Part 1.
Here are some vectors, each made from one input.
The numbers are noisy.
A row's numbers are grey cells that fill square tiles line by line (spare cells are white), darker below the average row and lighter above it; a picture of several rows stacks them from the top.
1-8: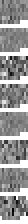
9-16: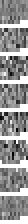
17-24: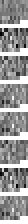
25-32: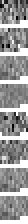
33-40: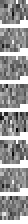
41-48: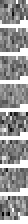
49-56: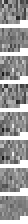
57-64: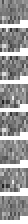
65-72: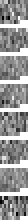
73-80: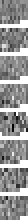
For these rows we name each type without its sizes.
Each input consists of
a node of a tree.
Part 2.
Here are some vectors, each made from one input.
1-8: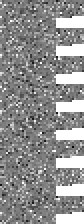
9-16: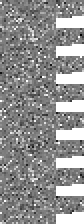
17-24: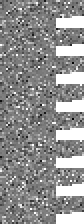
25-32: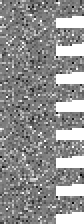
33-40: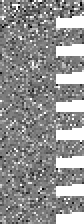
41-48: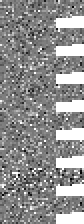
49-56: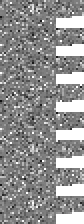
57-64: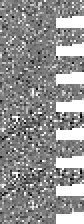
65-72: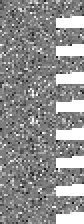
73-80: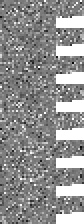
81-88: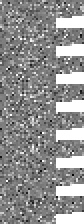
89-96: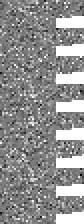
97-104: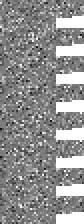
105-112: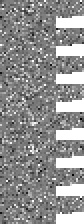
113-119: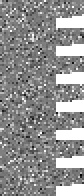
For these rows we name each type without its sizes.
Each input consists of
either a point on a circle, or a fixed value.
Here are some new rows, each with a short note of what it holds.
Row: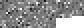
a point on a circle
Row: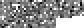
a fixed value
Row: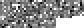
a fixed value
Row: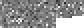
a point on a circle
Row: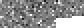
a point on a circle
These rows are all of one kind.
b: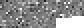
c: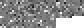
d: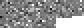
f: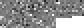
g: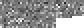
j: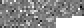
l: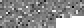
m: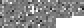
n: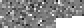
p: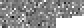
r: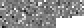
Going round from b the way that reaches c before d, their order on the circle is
b, l, n, f, c, g, p, r, d, m, j.
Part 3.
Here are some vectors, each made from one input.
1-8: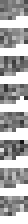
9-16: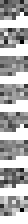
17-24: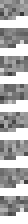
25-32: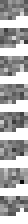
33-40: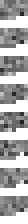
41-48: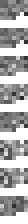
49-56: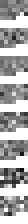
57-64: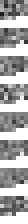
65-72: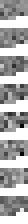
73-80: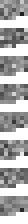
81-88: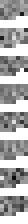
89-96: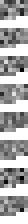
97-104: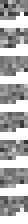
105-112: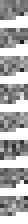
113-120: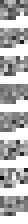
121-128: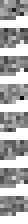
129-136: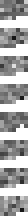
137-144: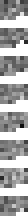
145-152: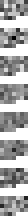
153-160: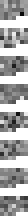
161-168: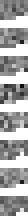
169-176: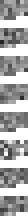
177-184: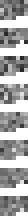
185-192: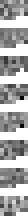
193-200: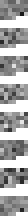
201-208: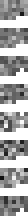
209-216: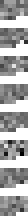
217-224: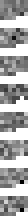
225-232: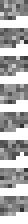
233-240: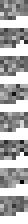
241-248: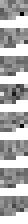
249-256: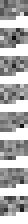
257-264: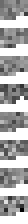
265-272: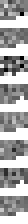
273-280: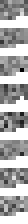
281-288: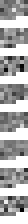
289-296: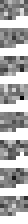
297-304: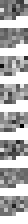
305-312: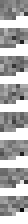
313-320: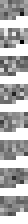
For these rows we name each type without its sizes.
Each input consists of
three true/false values.
